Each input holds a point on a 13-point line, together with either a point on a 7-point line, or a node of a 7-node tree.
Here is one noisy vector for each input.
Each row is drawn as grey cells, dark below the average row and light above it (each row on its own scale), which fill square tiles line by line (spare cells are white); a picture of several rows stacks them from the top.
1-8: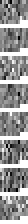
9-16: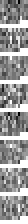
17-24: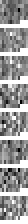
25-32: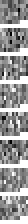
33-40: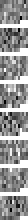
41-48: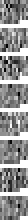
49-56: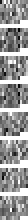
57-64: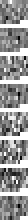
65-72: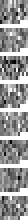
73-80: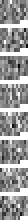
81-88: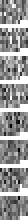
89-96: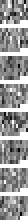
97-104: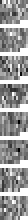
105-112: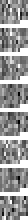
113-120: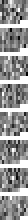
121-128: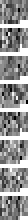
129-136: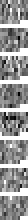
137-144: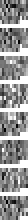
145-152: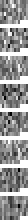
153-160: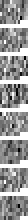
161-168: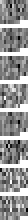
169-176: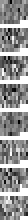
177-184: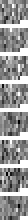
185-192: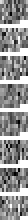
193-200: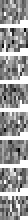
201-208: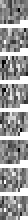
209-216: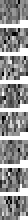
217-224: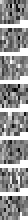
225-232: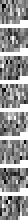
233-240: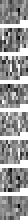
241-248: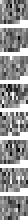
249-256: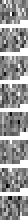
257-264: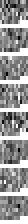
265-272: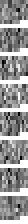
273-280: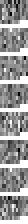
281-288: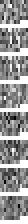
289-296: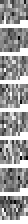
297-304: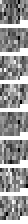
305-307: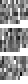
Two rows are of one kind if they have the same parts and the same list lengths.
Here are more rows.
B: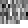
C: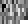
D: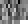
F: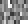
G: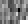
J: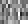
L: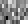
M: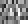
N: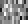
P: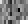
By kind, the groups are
B, C, F, J, L, M, N
D, G, P

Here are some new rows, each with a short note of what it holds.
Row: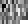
a point on a 13-point line and a node of a 7-node tree
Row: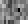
a point on a 7-point line and a point on a 13-point line
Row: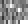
a point on a 13-point line and a node of a 7-node tree
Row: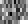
a point on a 7-point line and a point on a 13-point line
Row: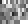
a point on a 13-point line and a node of a 7-node tree
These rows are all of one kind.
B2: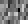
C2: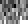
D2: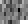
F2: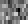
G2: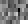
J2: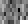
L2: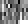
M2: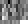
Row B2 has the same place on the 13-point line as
C2 and J2.
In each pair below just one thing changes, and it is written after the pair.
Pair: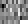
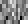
the node of the tree
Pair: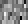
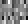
the place on the 13-point line
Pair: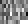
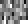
the node of the tree
